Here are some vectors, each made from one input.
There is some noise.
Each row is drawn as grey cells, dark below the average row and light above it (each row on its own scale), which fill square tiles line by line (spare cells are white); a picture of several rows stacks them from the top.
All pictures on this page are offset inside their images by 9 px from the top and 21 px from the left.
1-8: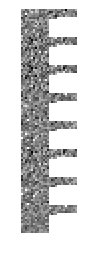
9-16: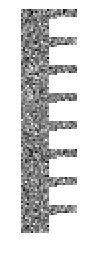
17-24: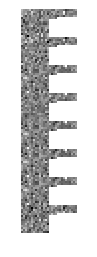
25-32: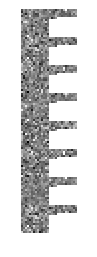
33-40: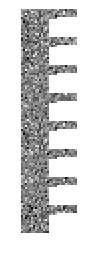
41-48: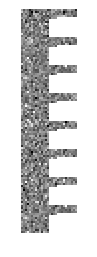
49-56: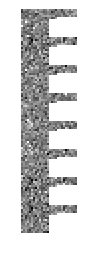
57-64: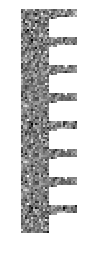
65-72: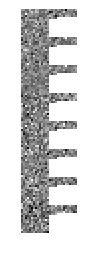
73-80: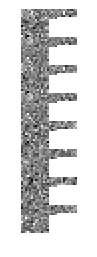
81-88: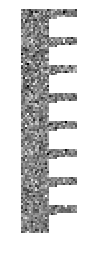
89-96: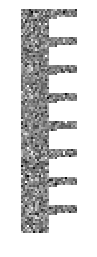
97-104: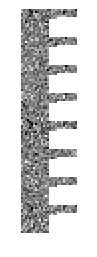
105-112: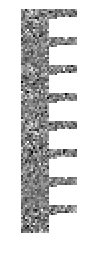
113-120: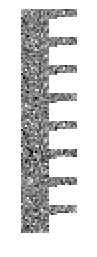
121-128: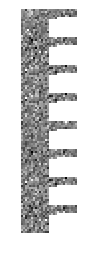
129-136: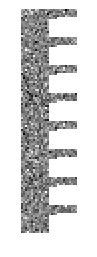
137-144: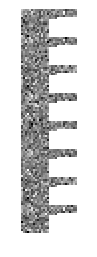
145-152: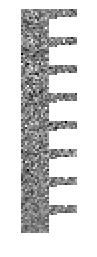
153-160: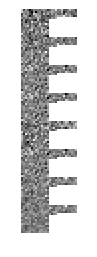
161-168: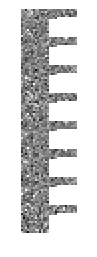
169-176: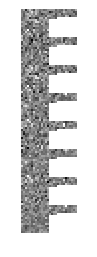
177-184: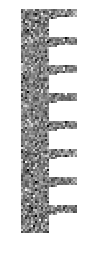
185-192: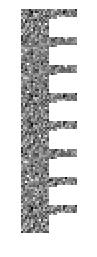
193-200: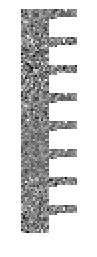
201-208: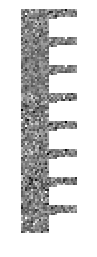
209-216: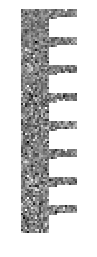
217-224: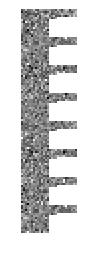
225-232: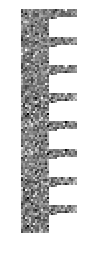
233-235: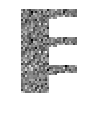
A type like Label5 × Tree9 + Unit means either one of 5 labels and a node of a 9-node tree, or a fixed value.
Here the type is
Bool × Bool × Bool × Bool + Line3 × Line5.
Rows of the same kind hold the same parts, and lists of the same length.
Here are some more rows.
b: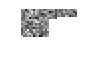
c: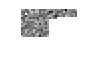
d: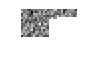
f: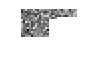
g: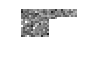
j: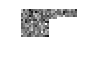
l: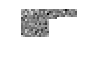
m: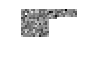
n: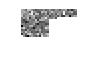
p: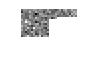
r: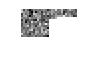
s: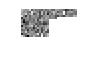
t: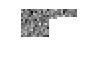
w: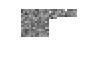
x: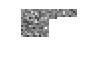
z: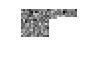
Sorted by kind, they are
b, c, f, g, l, m, n, p, s, w, x
d, j, r, t, z

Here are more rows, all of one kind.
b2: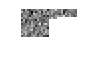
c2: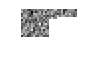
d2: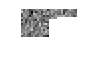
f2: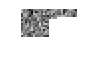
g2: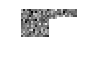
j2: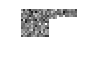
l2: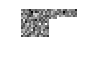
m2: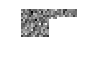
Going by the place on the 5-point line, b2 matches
d2 and m2.
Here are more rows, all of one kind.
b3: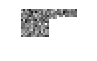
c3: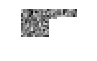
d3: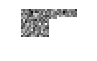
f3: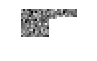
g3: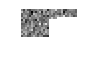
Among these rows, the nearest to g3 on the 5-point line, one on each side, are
c3 and f3.
